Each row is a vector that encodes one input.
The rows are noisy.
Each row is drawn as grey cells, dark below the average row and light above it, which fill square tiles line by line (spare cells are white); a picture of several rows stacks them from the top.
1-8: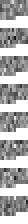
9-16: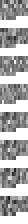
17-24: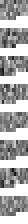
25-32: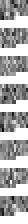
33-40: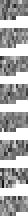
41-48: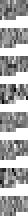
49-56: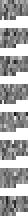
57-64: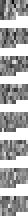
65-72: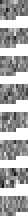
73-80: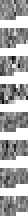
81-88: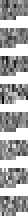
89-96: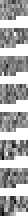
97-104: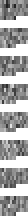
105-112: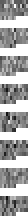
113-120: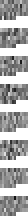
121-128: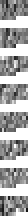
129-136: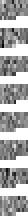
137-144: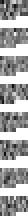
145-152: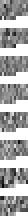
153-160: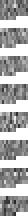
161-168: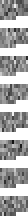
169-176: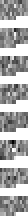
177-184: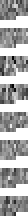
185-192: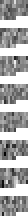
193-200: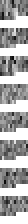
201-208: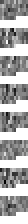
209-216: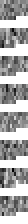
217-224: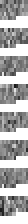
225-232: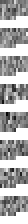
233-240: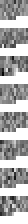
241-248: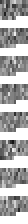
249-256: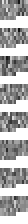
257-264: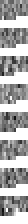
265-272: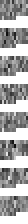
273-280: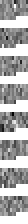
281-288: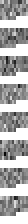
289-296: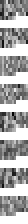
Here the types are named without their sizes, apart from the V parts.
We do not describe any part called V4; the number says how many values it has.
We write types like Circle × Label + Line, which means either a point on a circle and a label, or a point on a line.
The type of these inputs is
Bool × Bool × Bool × List(V4) + Label.
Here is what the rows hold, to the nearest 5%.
About 15% of them hold a label. The rest hold three true/false values, together with a list of values of V4.
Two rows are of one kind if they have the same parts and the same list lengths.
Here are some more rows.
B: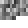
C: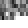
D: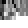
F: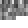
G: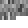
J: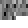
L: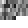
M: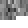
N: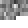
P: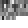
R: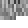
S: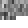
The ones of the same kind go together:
B, F, J, L, P
C, D
G, R, S
M, N

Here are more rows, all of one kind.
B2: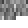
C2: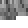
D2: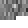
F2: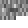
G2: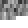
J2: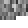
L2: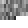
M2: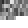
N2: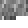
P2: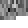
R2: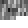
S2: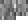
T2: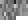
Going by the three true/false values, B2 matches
J2, N2 and S2.
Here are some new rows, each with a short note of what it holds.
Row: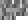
three true/false values, together with the empty list
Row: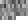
three true/false values, together with a list of one item
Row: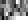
a label
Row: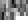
a label
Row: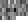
three true/false values, together with a list of two items
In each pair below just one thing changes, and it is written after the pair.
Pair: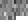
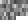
the value of V4 in item 2 of the list
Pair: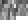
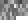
the value of V4 in item 2 of the list
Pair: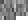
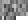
the value of V4 in item 2 of the list
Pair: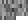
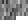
the value of V4 in item 2 of the list
